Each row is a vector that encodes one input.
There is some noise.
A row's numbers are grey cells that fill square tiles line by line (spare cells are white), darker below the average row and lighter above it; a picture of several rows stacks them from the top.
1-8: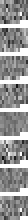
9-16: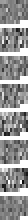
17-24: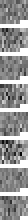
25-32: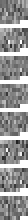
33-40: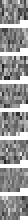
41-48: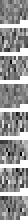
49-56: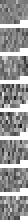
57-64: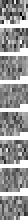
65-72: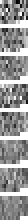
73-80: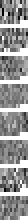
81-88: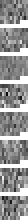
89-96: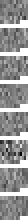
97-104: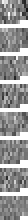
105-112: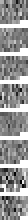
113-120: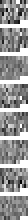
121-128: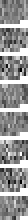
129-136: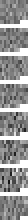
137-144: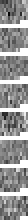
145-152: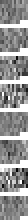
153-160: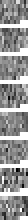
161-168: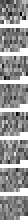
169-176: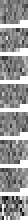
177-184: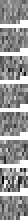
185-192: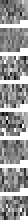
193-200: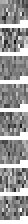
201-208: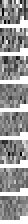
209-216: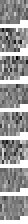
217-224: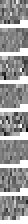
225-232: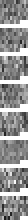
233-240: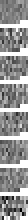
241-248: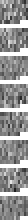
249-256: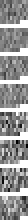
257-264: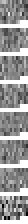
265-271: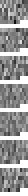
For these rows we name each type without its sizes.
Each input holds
a true/false value, together with either a fixed value, or a node of a tree.
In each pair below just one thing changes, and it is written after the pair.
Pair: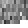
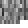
the true/false value
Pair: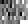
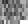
the node of the tree
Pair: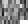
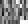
the node of the tree
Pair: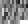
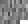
the true/false value
